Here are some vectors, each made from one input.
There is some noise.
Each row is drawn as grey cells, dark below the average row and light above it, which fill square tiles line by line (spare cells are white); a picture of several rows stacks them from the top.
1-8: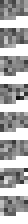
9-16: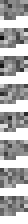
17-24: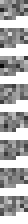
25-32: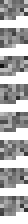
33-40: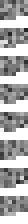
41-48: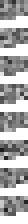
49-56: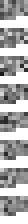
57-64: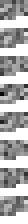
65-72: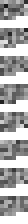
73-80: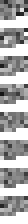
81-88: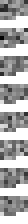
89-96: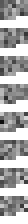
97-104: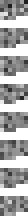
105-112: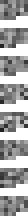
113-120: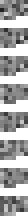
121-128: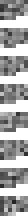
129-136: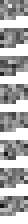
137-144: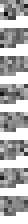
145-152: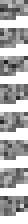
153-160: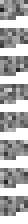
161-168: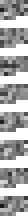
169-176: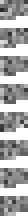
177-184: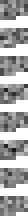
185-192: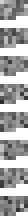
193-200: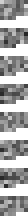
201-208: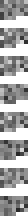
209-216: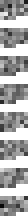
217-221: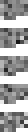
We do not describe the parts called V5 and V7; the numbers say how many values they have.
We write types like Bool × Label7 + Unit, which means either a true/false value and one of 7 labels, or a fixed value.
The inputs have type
Bool × V5 + Line6 × V7 + List2(Line4).
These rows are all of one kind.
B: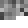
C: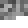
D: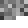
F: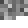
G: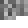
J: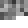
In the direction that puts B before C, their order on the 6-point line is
F, G, D, B, J, C.
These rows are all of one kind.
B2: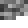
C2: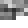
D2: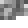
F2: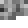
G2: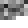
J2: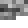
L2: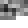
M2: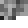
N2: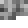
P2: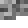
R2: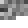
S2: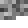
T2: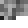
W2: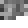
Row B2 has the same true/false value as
C2, G2, J2 and L2.
